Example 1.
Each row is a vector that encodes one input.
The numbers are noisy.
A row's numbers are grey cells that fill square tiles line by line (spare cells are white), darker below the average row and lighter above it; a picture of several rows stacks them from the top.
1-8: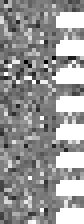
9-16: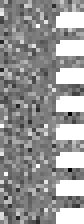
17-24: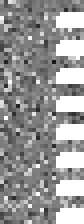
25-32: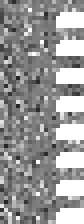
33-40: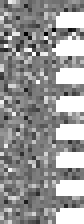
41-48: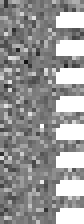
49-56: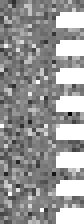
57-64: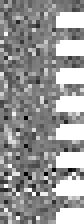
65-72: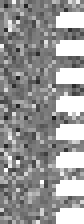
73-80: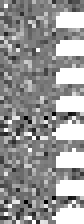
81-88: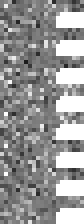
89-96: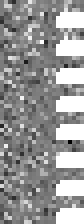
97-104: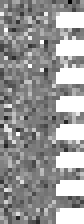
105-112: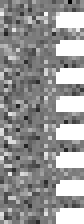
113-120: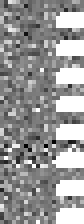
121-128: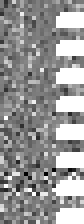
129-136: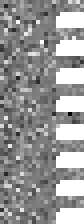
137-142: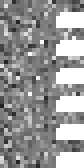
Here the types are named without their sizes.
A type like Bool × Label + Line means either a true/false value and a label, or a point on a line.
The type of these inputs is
List(Line).
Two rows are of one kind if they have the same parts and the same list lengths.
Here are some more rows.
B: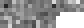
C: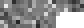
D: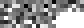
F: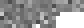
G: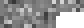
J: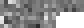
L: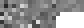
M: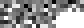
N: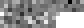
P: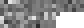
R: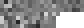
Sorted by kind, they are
B, F, G, L
C, J, N, P, R
D, M

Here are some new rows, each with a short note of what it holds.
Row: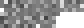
a list of two items
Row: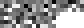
the empty list
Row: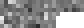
a list of one item
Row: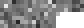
a list of one item
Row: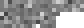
a list of two items
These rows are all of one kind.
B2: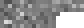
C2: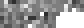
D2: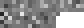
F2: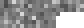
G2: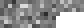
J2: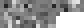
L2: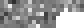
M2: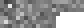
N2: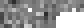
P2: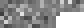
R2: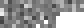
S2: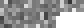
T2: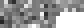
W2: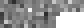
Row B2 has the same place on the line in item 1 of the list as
G2, M2 and P2.
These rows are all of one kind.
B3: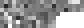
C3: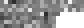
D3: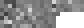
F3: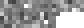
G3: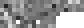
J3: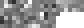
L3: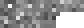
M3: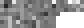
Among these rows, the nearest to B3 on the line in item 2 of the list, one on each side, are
C3 and F3.
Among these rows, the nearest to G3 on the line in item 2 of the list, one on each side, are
F3 and J3.
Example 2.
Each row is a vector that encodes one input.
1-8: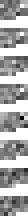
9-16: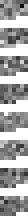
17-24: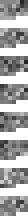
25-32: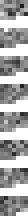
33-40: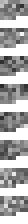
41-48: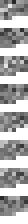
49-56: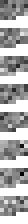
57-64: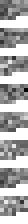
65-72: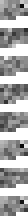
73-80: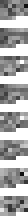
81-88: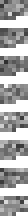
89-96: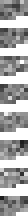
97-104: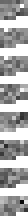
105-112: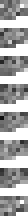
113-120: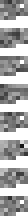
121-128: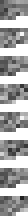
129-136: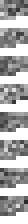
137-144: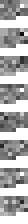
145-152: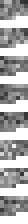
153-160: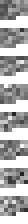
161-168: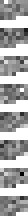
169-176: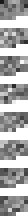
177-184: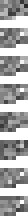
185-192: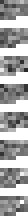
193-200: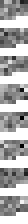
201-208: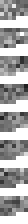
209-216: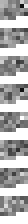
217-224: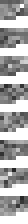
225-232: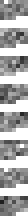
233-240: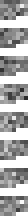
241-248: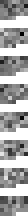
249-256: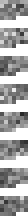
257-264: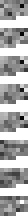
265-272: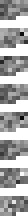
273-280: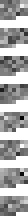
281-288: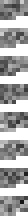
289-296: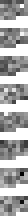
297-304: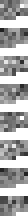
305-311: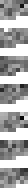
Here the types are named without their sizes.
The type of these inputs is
List(Line).
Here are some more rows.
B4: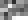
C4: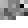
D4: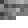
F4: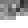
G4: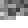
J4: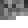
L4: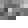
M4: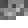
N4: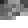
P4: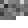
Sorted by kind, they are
B4
C4, D4, L4, P4
F4, G4, J4, M4, N4

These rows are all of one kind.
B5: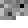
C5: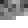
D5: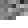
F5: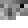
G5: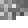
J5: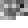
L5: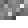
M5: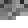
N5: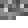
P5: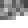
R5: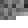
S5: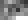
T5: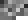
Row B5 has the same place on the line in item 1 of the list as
F5 and J5.
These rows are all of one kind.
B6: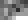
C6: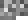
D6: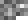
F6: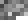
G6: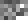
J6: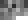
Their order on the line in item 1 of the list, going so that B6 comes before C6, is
G6, D6, F6, J6, B6, C6.
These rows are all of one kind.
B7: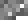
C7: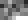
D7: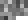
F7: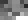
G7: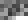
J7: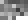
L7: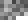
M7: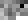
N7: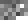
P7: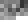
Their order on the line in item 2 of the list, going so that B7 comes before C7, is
B7, D7, J7, L7, N7, C7, M7, P7, F7, G7.
